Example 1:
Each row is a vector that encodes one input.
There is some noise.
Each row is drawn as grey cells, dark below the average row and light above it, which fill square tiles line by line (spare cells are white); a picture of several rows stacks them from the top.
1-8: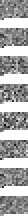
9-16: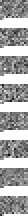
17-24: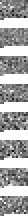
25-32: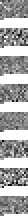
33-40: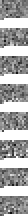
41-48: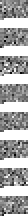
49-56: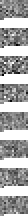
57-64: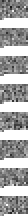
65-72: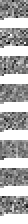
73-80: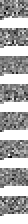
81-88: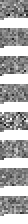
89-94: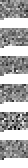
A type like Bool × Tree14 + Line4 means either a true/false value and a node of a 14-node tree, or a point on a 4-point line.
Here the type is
(Line7 + Line10) × Tree10.
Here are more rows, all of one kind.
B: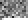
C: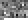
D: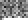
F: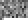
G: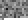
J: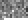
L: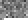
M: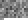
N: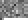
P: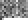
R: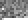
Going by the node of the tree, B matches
G, M and R.
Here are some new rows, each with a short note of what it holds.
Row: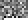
a point on a 7-point line and a node of a 10-node tree
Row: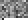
a point on a 7-point line and a node of a 10-node tree
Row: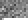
a point on a 10-point line and a node of a 10-node tree
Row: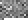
a point on a 7-point line and a node of a 10-node tree
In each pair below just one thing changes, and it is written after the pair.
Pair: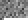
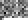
the node of the tree
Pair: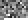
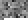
the node of the tree
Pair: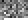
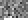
the node of the tree
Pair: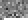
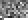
the place on the 10-point line
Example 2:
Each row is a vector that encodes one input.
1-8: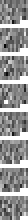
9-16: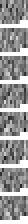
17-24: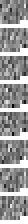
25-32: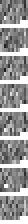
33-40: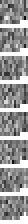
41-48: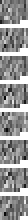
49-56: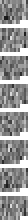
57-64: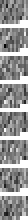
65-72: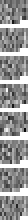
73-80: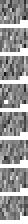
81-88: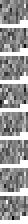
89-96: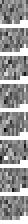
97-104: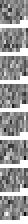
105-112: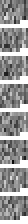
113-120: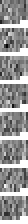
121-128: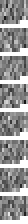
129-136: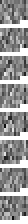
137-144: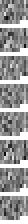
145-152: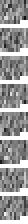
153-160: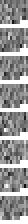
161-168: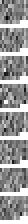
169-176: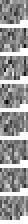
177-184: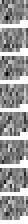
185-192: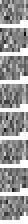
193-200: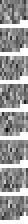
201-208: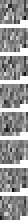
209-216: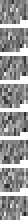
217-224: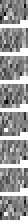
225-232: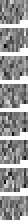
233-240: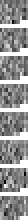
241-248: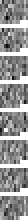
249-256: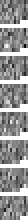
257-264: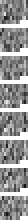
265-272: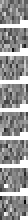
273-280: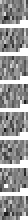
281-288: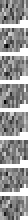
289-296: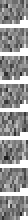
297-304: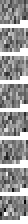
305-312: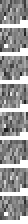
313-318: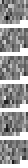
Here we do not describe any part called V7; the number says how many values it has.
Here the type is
Bool × Circle9 × V7.
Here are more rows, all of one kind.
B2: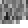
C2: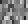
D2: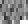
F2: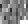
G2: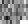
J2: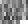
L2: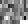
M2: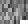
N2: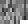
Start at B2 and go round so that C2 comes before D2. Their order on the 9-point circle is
B2, M2, F2, J2, L2, G2, C2, D2, N2.
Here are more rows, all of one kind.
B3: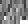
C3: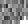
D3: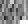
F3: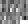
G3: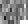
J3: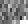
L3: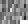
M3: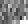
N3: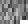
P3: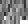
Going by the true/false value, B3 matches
F3, L3, N3 and P3.
